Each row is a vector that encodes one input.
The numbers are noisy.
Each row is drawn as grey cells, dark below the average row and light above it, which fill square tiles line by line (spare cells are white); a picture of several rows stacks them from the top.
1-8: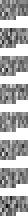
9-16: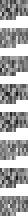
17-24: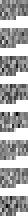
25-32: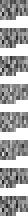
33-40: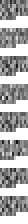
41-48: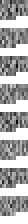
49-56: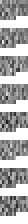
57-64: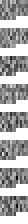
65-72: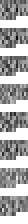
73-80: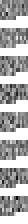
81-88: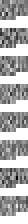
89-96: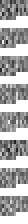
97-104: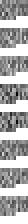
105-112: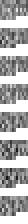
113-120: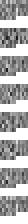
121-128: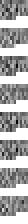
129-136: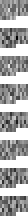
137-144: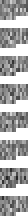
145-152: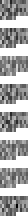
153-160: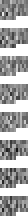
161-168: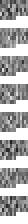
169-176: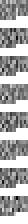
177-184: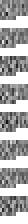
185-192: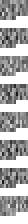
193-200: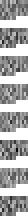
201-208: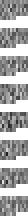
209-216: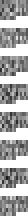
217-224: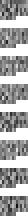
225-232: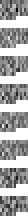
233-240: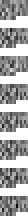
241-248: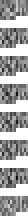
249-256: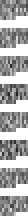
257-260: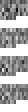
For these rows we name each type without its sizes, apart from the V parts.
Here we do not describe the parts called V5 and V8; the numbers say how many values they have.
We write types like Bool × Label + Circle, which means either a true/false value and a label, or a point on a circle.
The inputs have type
List(Line) + Tree × V5 × V8.
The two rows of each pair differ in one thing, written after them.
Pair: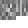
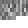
the place on the line in item 2 of the list
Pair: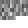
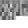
the place on the line in item 2 of the list
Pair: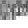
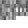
the place on the line in item 2 of the list
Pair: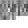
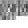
the place on the line in item 2 of the list
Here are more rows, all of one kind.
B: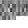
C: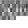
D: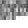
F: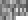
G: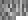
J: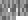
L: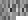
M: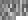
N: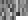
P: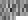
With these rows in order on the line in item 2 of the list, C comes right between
J and L.
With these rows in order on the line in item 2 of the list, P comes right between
B and D.
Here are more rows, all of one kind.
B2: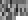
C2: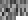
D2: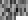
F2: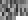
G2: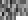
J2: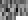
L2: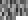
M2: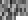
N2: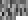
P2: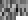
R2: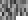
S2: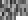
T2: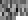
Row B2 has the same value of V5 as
F2, J2 and L2.
